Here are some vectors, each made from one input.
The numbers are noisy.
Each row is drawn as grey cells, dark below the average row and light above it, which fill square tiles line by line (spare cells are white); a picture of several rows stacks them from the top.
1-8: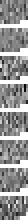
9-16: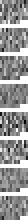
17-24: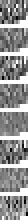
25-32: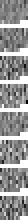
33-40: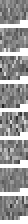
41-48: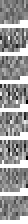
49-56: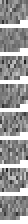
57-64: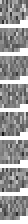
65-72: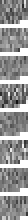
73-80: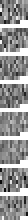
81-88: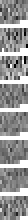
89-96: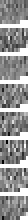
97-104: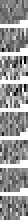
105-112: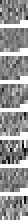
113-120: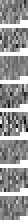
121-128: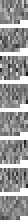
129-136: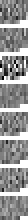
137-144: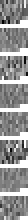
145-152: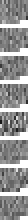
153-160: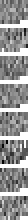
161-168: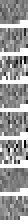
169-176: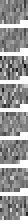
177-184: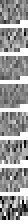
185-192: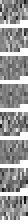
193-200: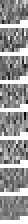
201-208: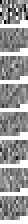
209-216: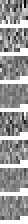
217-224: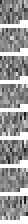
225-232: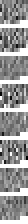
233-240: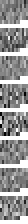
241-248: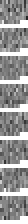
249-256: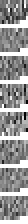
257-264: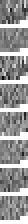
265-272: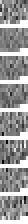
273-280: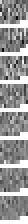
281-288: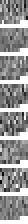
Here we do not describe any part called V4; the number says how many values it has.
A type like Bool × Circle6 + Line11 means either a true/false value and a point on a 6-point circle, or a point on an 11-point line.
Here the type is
Bool × (Line6 + Line9) + Tree11 × V4.
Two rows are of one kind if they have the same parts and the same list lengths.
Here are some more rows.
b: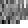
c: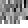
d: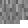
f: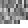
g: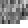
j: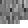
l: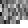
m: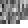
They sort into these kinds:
b, f, g, l, m
c
d, j

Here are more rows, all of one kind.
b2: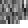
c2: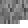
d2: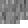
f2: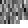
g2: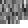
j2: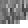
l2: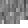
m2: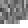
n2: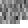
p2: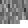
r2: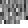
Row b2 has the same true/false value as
f2, g2, m2 and p2.
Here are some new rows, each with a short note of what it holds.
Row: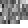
a node of an 11-node tree and a value of V4
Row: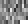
a node of an 11-node tree and a value of V4
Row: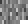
a point on a 9-point line and a true/false value
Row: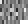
a node of an 11-node tree and a value of V4
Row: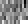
a point on a 6-point line and a true/false value
